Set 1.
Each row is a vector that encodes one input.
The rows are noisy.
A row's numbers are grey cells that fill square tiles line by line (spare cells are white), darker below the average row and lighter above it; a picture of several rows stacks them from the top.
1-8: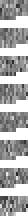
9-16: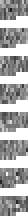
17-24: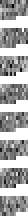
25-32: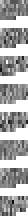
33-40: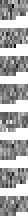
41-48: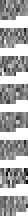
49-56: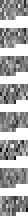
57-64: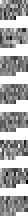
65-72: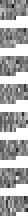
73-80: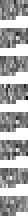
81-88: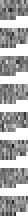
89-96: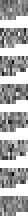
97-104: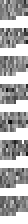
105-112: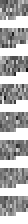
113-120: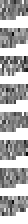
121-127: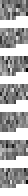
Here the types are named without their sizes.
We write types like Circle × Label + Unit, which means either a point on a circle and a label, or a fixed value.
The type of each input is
Label × Label × Label.
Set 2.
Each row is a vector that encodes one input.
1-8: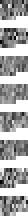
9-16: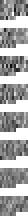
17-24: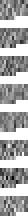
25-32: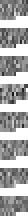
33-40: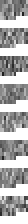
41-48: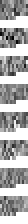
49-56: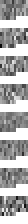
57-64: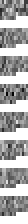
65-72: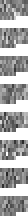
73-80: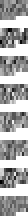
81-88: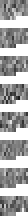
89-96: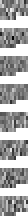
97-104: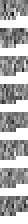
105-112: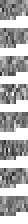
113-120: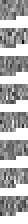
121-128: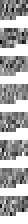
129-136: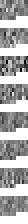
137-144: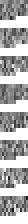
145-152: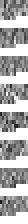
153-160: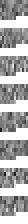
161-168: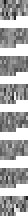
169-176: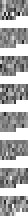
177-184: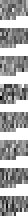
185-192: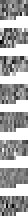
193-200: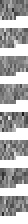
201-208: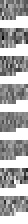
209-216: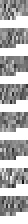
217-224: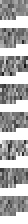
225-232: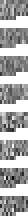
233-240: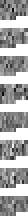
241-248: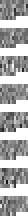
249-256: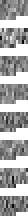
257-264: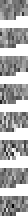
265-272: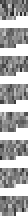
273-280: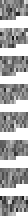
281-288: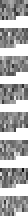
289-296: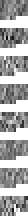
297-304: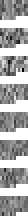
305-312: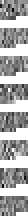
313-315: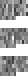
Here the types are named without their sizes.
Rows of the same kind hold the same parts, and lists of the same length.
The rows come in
4 kinds.
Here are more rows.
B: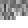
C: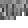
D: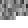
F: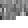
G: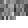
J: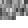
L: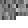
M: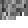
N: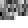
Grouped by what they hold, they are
B, D
C, F
G, J, L, M
N

